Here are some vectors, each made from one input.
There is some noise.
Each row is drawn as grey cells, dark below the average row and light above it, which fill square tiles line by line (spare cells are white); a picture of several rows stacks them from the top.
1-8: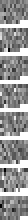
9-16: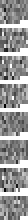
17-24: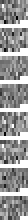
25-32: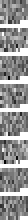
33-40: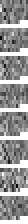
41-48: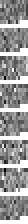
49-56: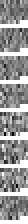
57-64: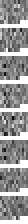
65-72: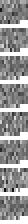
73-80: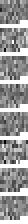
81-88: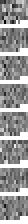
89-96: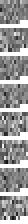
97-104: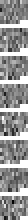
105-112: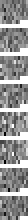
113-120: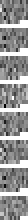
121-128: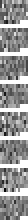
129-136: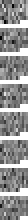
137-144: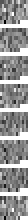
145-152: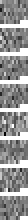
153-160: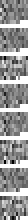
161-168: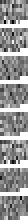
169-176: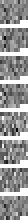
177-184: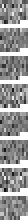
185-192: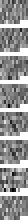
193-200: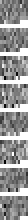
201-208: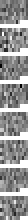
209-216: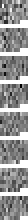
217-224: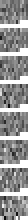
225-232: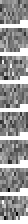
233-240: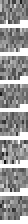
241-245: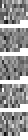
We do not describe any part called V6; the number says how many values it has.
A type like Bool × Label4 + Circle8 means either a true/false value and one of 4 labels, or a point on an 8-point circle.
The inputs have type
Bool × Bool × Bool × Label4 × Line7 + V6 × V6.
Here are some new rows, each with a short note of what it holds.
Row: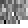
two values of V6
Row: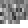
one of 4 labels, a point on a 7-point line and three true/false values
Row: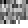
two values of V6
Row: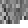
one of 4 labels, a point on a 7-point line and three true/false values
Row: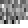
two values of V6
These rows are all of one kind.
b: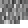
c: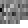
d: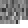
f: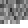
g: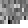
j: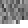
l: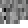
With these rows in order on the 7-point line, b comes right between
f and g.
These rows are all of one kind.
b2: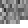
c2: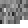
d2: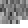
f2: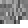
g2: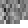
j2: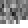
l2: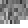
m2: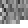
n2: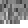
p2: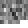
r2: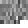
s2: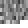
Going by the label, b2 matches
j2, m2, p2 and s2.
